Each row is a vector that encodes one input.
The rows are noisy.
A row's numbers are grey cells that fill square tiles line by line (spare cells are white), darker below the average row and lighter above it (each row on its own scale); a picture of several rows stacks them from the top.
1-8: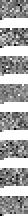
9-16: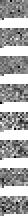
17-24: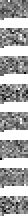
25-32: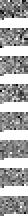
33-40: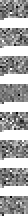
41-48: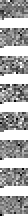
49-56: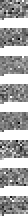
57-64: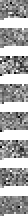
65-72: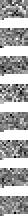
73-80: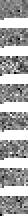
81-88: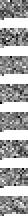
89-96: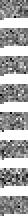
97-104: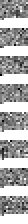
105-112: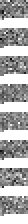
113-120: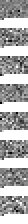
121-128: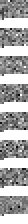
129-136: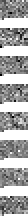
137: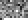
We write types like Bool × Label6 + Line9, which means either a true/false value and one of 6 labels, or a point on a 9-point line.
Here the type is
Circle14 × Circle14 + Line6 × Line6.
